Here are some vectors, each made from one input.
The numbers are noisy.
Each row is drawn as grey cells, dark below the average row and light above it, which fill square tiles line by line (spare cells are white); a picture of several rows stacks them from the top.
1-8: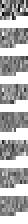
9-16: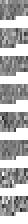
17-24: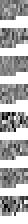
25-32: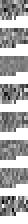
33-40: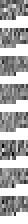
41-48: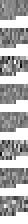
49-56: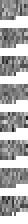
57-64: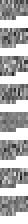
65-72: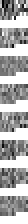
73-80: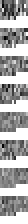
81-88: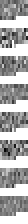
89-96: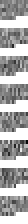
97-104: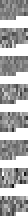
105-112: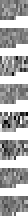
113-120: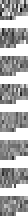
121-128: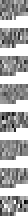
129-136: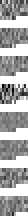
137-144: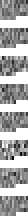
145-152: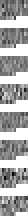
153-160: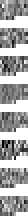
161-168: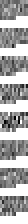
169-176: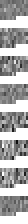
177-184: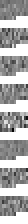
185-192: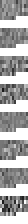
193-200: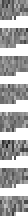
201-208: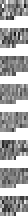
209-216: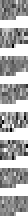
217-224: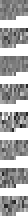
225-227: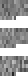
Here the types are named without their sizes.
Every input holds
either a label and a true/false value, or a list of points on a line.
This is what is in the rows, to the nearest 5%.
About 25% of them hold a label and a true/false value. The rest are lists of points on a line.
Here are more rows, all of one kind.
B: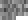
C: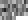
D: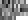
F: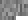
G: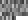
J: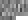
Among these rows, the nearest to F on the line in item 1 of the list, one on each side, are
C and J.
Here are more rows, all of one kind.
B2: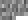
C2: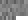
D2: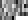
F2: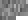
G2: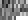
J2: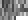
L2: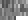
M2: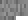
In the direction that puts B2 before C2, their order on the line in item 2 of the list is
G2, B2, D2, J2, L2, C2, M2, F2.
